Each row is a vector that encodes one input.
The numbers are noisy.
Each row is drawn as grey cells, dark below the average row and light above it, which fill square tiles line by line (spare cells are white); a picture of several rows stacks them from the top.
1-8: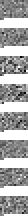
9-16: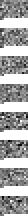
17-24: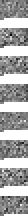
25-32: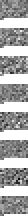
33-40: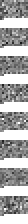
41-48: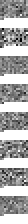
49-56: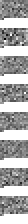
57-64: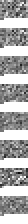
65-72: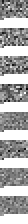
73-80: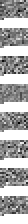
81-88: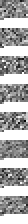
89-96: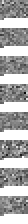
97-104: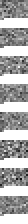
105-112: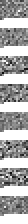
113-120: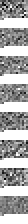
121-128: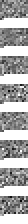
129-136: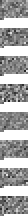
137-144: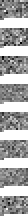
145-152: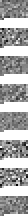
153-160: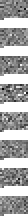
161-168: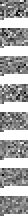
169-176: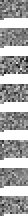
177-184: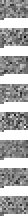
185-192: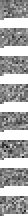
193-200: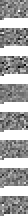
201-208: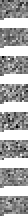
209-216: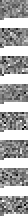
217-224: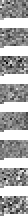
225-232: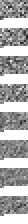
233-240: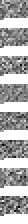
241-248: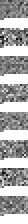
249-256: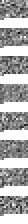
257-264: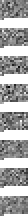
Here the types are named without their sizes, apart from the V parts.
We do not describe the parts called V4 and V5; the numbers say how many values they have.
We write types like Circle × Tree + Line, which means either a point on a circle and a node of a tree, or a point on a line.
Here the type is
Bool × (Tree + Unit) + (Line + V5) × V4.
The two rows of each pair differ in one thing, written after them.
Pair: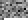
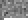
the value of V4
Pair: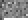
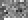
the value of V4
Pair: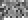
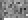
the value of V4
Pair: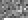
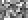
the value of V4
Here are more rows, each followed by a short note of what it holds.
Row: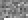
a true/false value
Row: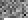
a point on a line and a value of V4
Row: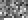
a node of a tree and a true/false value
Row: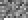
a point on a line and a value of V4
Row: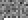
a point on a line and a value of V4
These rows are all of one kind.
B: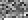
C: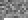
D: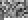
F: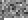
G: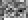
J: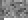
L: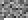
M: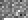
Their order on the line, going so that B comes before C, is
L, D, M, G, J, B, C, F.
